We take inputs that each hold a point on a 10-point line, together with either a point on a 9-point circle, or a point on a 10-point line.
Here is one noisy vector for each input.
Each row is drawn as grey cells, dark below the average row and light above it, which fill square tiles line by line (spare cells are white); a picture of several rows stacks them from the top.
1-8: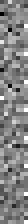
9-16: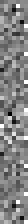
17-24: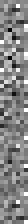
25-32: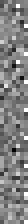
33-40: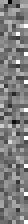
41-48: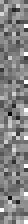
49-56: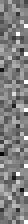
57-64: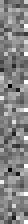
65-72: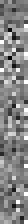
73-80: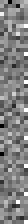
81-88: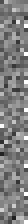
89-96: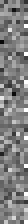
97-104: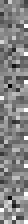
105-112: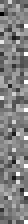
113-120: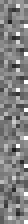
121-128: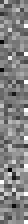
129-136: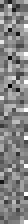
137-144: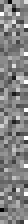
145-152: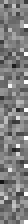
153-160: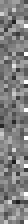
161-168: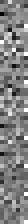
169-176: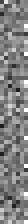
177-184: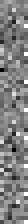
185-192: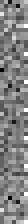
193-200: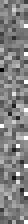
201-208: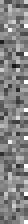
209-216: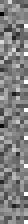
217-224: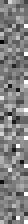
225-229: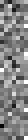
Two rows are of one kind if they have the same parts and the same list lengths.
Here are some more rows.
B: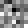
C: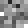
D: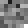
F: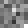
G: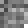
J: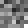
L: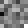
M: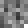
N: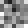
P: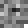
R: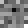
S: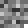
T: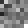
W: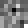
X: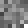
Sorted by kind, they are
B, J, N, P, R, S, W
C, D, F, G, L, M, T, X

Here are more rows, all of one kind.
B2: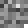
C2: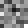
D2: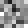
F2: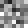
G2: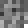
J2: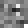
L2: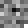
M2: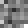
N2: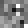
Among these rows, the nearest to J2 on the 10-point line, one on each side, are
B2 and G2.
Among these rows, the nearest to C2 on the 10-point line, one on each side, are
D2 and L2.
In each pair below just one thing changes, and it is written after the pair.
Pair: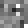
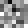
the place on the 10-point line
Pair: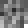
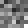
the place on the 10-point line
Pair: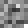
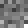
the place on the 9-point circle
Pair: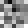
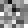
the place on the 9-point circle
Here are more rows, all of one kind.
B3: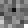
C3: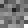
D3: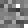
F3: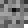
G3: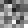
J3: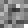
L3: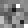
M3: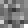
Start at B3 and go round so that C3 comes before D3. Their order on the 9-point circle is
B3, C3, G3, F3, D3, J3, L3, M3.
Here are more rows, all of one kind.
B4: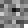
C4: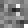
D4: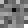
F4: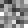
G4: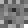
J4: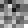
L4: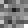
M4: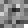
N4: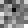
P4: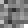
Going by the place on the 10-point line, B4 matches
D4 and L4.
